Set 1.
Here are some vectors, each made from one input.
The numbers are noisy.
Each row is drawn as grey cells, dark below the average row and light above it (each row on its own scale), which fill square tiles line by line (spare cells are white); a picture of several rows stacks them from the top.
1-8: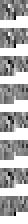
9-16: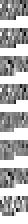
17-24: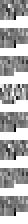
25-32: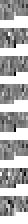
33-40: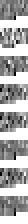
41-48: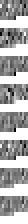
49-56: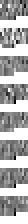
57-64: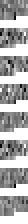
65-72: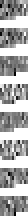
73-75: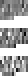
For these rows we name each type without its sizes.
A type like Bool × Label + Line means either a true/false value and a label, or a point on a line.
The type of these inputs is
Bool × Bool × Bool + Unit.
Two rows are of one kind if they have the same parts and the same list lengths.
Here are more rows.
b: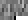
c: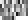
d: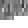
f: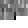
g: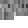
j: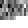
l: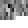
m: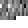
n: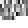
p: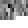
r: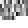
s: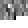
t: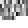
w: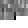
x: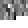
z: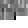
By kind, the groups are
b, d, f, g, j, l, m, p, s, w, x, z
c, n, r, t

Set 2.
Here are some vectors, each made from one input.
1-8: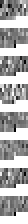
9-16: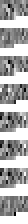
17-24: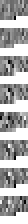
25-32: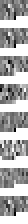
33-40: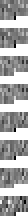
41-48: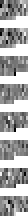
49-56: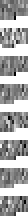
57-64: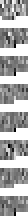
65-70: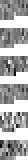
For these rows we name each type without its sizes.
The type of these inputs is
Bool × Bool × Bool + Unit.
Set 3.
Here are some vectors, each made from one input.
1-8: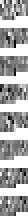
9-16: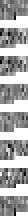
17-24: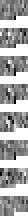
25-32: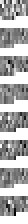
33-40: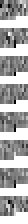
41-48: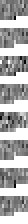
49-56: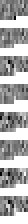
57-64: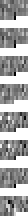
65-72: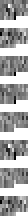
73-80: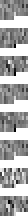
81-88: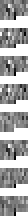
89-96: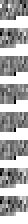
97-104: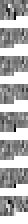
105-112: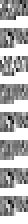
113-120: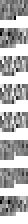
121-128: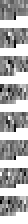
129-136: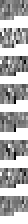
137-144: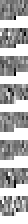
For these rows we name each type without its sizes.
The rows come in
2 kinds.
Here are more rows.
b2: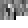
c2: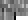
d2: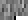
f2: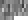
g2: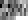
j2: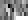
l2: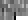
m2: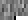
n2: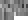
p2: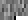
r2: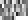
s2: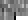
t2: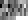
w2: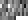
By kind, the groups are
b2, c2, d2, f2, g2, j2, l2, m2, n2, p2, s2, t2, w2
r2

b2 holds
three true/false values.
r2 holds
a fixed value.
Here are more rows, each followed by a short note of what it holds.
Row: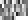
a fixed value
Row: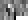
three true/false values
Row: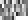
a fixed value
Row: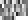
a fixed value
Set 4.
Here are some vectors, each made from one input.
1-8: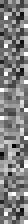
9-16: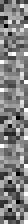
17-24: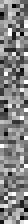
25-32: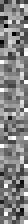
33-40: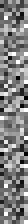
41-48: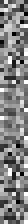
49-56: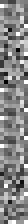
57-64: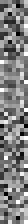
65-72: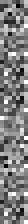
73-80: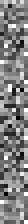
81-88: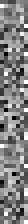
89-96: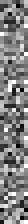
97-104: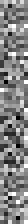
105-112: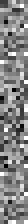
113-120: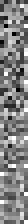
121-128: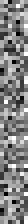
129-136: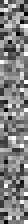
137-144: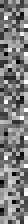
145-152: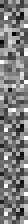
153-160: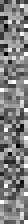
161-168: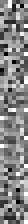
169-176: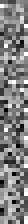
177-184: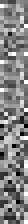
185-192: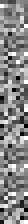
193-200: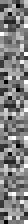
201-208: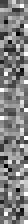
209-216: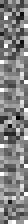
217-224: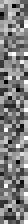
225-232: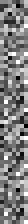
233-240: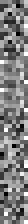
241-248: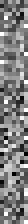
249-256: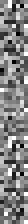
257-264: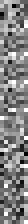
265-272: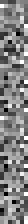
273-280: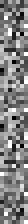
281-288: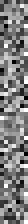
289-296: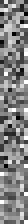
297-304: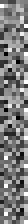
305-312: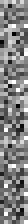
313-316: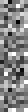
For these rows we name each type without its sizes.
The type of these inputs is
Label.
